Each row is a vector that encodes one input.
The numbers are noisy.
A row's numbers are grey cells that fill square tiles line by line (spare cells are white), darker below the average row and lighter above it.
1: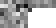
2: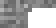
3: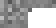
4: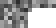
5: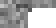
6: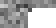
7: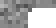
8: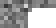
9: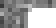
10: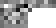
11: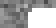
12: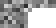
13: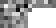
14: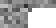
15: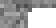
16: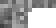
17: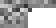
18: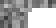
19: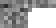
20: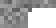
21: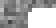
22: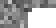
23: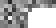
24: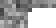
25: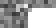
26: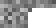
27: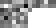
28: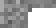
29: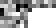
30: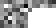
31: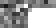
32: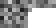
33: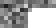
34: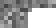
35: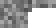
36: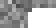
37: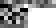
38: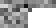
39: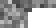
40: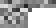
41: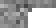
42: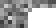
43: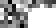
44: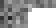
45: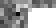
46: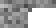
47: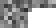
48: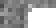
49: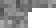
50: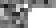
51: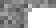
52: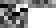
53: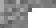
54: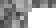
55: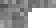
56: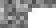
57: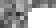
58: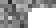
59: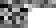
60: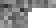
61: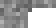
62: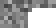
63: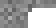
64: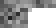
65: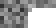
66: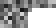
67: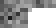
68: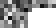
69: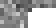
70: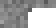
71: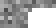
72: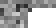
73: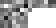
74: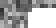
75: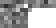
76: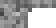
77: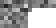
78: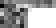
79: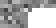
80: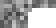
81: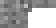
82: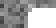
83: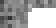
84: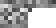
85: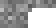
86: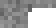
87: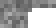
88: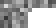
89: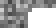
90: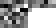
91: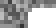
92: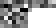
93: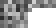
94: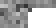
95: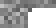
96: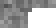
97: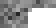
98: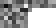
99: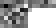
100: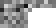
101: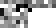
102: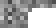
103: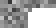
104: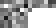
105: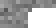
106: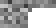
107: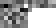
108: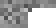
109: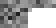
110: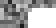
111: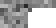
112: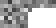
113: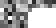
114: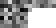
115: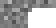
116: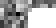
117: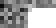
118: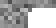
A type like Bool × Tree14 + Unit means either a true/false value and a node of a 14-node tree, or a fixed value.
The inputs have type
Line6 + Line15.
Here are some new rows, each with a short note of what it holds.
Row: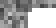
a point on a 15-point line
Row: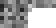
a point on a 6-point line
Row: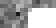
a point on a 6-point line
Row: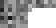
a point on a 6-point line
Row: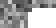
a point on a 15-point line
